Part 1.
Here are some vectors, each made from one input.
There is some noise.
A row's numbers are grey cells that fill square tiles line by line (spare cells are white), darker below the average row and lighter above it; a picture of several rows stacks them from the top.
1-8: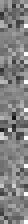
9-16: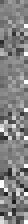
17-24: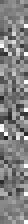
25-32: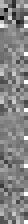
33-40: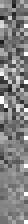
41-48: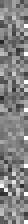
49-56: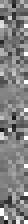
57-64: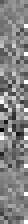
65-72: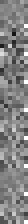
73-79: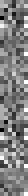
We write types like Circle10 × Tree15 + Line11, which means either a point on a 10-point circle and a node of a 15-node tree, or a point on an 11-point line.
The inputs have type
Line8.
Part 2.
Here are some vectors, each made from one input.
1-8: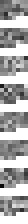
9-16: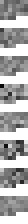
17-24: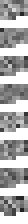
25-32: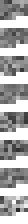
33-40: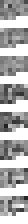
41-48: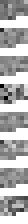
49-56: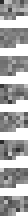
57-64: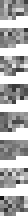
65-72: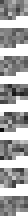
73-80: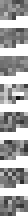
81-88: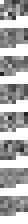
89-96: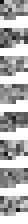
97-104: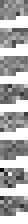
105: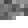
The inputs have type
Bool × Bool × Bool × Bool × Bool.
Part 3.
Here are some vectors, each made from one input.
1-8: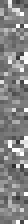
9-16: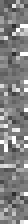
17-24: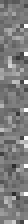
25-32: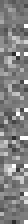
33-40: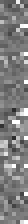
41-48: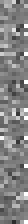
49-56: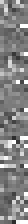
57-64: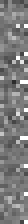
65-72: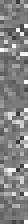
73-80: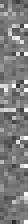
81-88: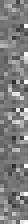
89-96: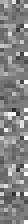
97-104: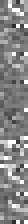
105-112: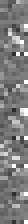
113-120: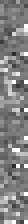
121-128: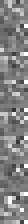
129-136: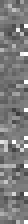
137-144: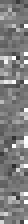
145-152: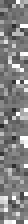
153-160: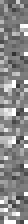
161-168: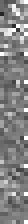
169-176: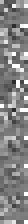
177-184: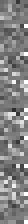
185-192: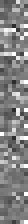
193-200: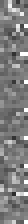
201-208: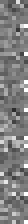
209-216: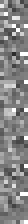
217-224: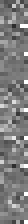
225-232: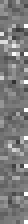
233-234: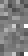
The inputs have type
Bool × Bool × Bool.
